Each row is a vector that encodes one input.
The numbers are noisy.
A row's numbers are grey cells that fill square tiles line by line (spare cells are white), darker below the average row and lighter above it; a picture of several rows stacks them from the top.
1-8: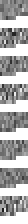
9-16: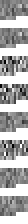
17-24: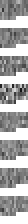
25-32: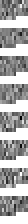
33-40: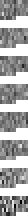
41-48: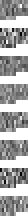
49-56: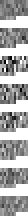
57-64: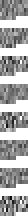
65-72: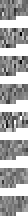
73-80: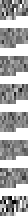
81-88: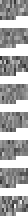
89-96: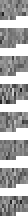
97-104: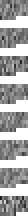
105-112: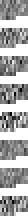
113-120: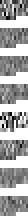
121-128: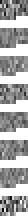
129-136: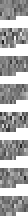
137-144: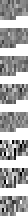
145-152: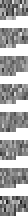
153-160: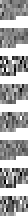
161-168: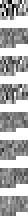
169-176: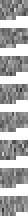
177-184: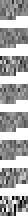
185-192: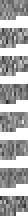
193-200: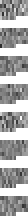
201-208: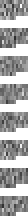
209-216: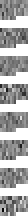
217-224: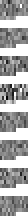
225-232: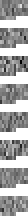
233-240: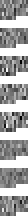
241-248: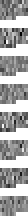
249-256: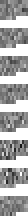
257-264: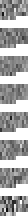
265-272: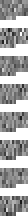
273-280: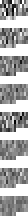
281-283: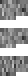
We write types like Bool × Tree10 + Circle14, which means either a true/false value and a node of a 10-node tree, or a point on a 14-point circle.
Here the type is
Label9 × List2(Line7).
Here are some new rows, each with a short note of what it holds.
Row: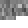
one of 9 labels, together with the empty list
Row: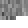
one of 9 labels, together with a list of one item
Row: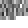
one of 9 labels, together with a list of one item
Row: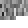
one of 9 labels, together with a list of one item
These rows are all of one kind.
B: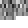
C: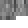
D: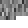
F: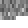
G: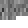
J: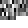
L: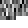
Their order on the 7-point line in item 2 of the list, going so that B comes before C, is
F, L, G, J, D, B, C.
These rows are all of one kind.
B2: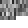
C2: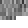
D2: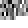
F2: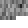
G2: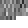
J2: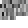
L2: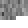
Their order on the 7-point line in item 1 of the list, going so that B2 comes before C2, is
B2, D2, C2, L2, J2, G2, F2.
